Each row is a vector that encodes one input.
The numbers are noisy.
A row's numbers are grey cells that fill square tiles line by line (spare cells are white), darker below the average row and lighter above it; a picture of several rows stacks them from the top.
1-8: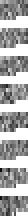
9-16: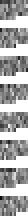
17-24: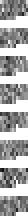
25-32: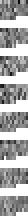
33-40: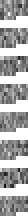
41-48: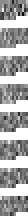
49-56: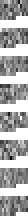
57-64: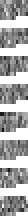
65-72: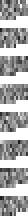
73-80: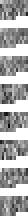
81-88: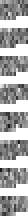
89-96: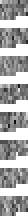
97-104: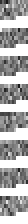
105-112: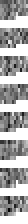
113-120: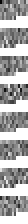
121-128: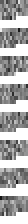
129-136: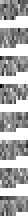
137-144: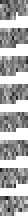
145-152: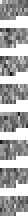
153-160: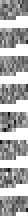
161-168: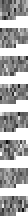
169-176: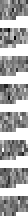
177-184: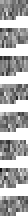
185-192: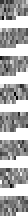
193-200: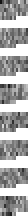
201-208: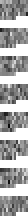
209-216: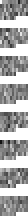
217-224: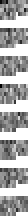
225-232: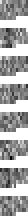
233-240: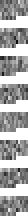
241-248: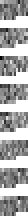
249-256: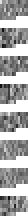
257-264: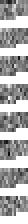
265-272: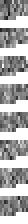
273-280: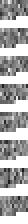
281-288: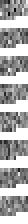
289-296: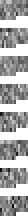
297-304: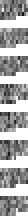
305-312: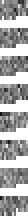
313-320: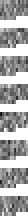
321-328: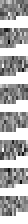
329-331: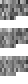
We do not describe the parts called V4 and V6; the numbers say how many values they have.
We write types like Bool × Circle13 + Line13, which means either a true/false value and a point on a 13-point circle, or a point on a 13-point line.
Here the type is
Label9 × V6 + List2(Bool × V4).
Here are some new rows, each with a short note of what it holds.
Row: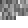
one of 9 labels and a value of V6
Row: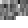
a list of one item
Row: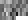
a list of two items
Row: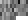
a list of two items
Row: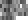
one of 9 labels and a value of V6
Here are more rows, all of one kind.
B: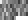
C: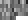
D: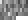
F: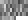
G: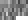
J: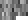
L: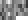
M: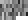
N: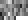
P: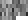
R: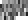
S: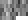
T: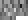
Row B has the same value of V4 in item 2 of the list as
G, L and P.
